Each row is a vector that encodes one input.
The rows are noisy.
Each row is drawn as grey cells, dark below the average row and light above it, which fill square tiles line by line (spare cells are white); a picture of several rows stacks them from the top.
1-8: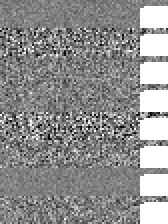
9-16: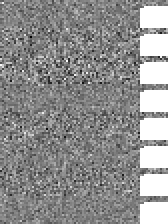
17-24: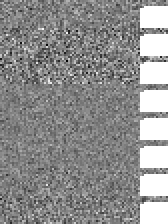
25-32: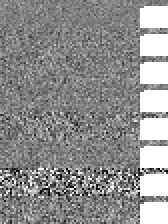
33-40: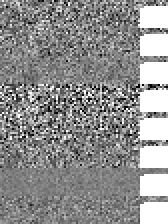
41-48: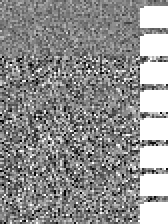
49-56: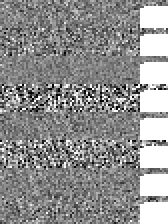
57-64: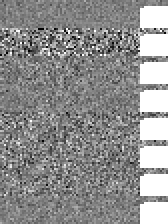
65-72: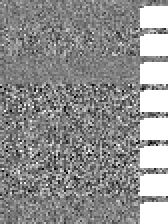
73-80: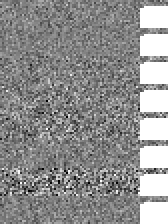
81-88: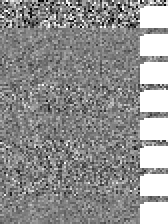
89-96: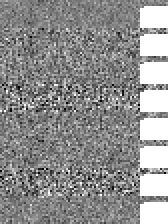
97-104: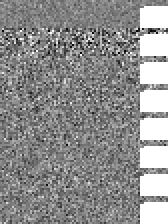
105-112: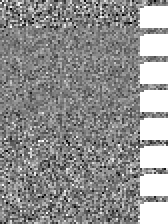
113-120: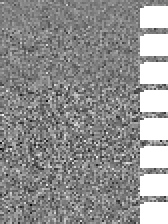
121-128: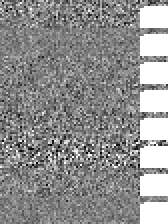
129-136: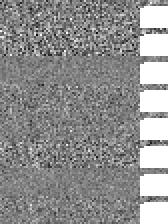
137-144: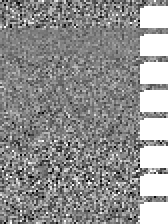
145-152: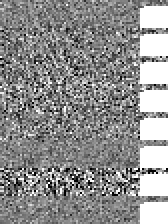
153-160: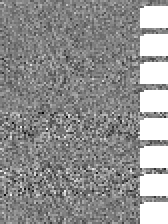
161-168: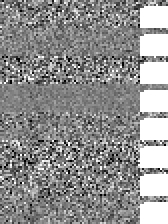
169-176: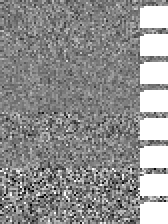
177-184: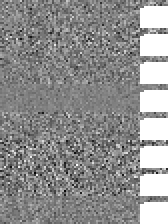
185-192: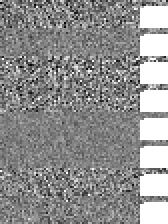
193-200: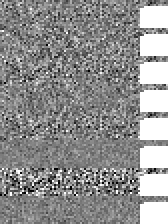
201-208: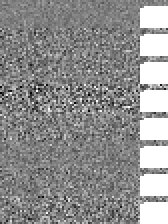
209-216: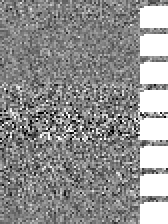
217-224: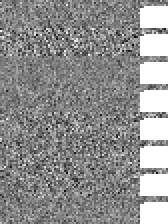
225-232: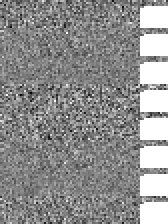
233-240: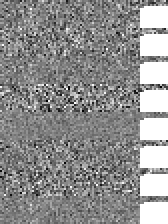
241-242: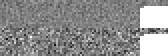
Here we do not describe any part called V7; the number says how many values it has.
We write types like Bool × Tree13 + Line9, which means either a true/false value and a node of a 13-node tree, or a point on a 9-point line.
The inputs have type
((Circle10 + Unit) × V7 + Line11) × Tree12.
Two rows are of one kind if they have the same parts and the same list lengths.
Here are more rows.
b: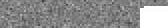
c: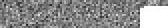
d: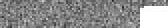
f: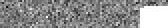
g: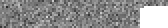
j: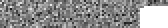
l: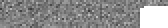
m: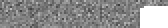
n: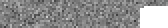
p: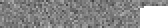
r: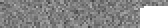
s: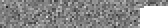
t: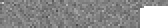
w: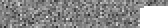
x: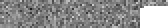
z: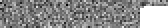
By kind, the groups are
b, j, p, r, x
c, m, n, t, w
d, f, g, l, s, z

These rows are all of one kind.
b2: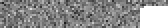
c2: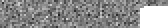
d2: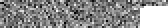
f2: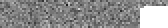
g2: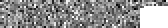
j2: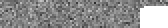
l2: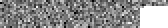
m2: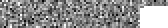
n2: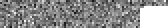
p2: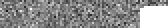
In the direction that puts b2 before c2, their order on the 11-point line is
b2, j2, n2, m2, d2, f2, l2, g2, p2, c2.
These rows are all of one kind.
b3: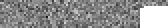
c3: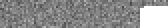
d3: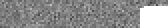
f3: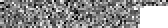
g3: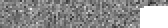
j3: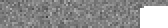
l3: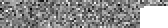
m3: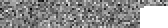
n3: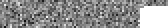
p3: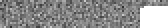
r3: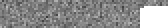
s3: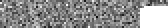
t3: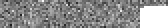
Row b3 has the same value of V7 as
r3 and t3.
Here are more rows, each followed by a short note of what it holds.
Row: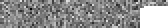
a point on an 11-point line and a node of a 12-node tree
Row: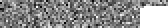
a point on an 11-point line and a node of a 12-node tree
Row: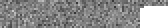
a point on an 11-point line and a node of a 12-node tree
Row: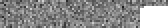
a node of a 12-node tree and a value of V7
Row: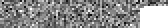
a point on an 11-point line and a node of a 12-node tree
